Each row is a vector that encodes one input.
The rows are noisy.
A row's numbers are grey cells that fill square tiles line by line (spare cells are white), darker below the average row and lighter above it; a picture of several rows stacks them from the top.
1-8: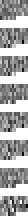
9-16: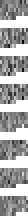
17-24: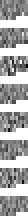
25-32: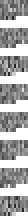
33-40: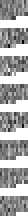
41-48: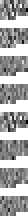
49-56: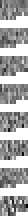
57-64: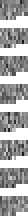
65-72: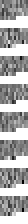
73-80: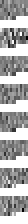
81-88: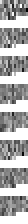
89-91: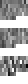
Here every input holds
a list of up to two points on a 9-point line.
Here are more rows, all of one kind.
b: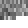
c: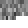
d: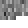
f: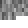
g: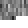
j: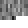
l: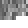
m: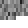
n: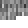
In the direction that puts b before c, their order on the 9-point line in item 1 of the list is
b, m, c, d, n, g, j, f, l.
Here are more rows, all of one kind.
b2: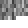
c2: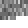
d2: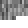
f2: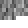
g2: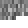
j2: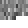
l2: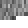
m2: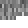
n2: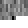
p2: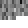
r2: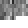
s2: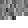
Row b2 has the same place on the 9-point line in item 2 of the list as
f2 and s2.
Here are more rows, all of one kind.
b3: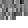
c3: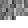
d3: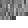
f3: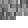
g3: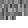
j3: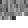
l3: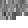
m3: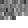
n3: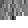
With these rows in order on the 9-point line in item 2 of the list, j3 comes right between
g3 and l3.
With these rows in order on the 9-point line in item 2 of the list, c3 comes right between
d3 and n3.
